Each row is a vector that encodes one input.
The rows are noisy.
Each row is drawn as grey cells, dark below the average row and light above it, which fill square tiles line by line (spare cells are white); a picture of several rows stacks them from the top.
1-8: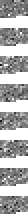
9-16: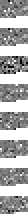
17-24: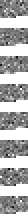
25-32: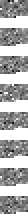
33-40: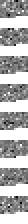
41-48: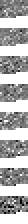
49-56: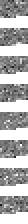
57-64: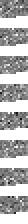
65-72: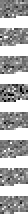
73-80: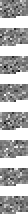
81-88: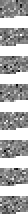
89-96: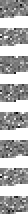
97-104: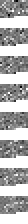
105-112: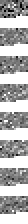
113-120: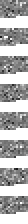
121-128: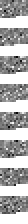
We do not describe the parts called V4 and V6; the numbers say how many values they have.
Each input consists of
either a fixed value, or one of 5 labels, a true/false value, a value of V4 and a value of V6.
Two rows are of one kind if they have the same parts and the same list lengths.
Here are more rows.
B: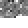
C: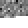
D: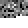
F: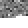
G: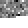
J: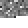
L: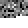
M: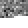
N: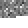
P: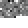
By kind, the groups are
B, C, F, G, J, M, N, P
D, L

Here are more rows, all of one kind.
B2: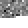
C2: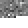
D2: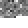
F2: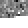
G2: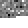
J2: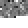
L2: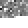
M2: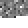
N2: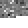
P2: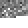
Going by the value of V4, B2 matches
D2, L2 and M2.
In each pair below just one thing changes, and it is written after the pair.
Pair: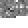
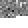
the label
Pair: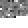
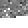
the true/false value
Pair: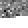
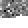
the value of V6
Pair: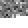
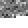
the value of V4
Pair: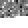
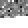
the value of V6
